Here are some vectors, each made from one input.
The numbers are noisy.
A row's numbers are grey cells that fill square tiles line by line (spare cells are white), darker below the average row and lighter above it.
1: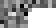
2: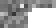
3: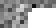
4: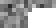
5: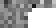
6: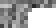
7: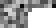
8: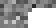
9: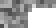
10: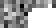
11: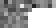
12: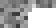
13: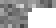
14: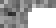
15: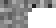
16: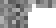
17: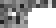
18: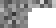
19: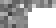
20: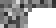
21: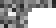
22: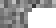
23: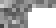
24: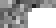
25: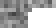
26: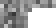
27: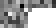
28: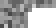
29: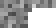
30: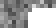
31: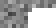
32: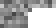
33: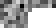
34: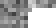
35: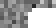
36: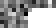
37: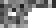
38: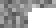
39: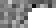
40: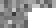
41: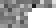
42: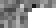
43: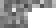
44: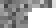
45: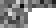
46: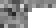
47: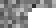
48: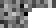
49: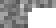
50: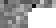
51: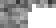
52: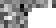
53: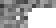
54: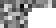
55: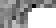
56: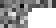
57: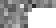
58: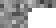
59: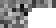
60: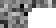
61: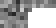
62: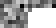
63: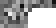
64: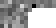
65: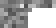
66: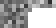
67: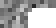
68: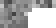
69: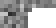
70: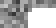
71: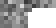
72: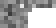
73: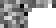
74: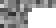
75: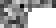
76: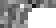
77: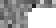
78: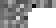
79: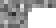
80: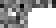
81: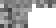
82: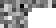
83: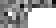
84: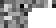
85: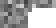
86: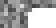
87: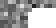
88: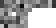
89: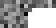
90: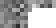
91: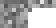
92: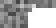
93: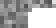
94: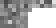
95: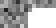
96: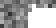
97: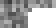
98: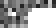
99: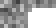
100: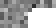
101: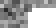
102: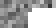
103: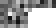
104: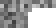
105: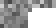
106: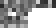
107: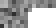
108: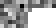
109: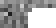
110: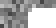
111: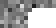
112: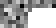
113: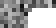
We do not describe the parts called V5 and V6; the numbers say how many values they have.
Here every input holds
either a point on each of two 3-point lines, or a true/false value, a value of V5 and a value of V6.
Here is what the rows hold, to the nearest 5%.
About 30% of them hold a point on each of two 3-point lines. The rest hold a true/false value, a value of V5 and a value of V6.
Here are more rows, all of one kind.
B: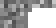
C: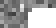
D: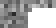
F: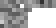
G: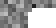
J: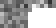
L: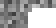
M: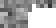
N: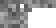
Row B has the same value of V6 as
D and L.
